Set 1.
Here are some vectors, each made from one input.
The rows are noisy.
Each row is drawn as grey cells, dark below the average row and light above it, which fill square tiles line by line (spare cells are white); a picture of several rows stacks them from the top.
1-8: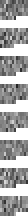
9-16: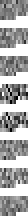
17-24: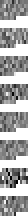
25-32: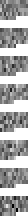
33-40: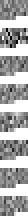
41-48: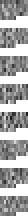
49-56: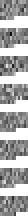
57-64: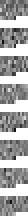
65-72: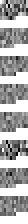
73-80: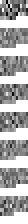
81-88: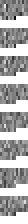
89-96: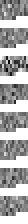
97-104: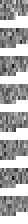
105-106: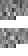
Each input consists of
a list of up to three points on a 7-point line.
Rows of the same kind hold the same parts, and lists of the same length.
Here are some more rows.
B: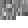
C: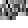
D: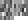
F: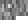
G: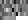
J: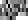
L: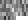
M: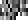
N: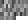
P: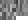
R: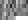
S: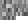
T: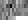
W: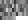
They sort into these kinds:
B, F, P, S
C, J, M
D, G, R, T, W
L, N

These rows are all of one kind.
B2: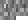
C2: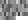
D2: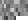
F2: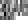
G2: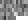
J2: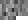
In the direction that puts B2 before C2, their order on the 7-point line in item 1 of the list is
J2, F2, G2, B2, C2, D2.
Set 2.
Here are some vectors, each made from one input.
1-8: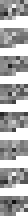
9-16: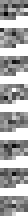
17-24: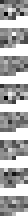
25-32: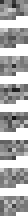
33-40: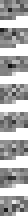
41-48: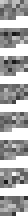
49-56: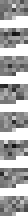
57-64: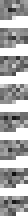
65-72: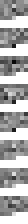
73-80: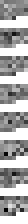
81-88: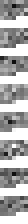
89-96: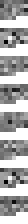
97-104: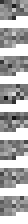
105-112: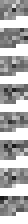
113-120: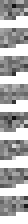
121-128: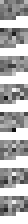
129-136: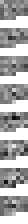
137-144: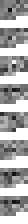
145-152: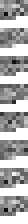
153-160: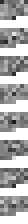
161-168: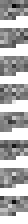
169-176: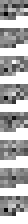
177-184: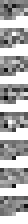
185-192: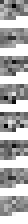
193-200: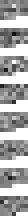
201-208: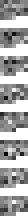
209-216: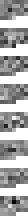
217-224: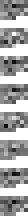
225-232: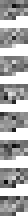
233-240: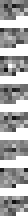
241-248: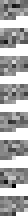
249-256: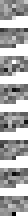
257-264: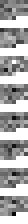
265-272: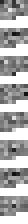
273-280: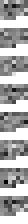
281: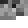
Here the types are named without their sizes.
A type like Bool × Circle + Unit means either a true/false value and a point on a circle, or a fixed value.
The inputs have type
(Bool × Bool × Bool × Bool + Unit) × List(Line).
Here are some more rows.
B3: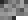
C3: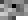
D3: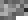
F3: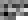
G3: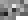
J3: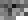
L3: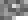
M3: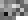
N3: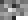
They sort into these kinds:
B3, N3
C3, D3, L3
F3
G3
J3
M3

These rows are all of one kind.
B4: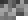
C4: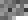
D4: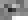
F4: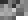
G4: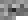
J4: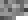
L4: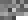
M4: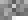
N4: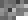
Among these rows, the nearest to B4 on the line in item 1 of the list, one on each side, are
F4 and N4.
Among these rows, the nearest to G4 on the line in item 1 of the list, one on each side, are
D4 and J4.
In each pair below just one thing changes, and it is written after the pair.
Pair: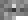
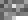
one of the four true/false values
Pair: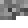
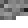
the place on the line in item 2 of the list
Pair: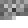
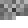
the place on the line in item 2 of the list
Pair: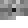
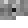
the place on the line in item 2 of the list
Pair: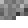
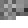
the place on the line in item 2 of the list
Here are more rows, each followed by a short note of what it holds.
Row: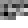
the empty list
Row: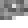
four true/false values, together with a list of one item
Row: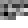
the empty list
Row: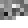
a list of one item
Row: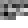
the empty list
